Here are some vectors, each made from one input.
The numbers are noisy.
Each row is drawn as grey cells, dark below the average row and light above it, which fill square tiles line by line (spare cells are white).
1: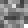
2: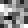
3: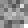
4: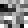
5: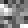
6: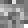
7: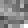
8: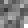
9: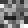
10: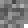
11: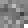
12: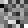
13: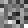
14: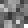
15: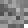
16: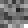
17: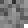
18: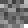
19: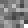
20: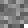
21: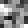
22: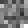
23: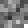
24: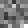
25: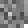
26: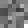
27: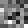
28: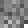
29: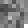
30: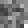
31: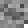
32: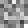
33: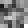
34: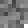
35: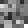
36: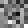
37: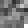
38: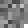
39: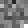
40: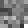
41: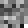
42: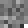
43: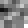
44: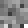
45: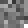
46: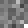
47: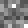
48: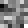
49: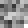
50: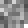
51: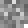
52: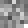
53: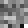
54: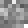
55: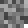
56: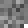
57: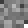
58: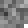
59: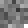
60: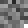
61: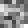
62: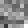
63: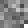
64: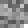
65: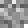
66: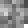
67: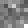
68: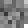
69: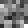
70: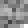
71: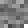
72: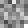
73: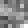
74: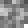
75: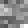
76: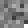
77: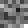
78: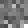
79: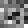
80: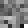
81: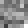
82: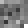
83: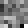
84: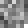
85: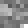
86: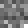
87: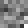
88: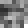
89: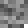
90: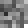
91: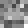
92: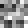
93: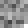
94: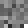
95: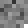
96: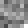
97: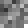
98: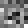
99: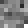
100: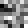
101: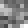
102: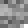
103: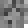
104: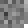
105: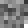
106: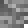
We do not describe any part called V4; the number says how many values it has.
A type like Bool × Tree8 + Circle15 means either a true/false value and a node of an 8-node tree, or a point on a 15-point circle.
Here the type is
List2(Bool × V4).
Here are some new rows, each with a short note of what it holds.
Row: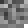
a list of two items
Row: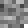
a list of two items
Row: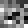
the empty list
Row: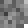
a list of two items
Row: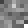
a list of two items
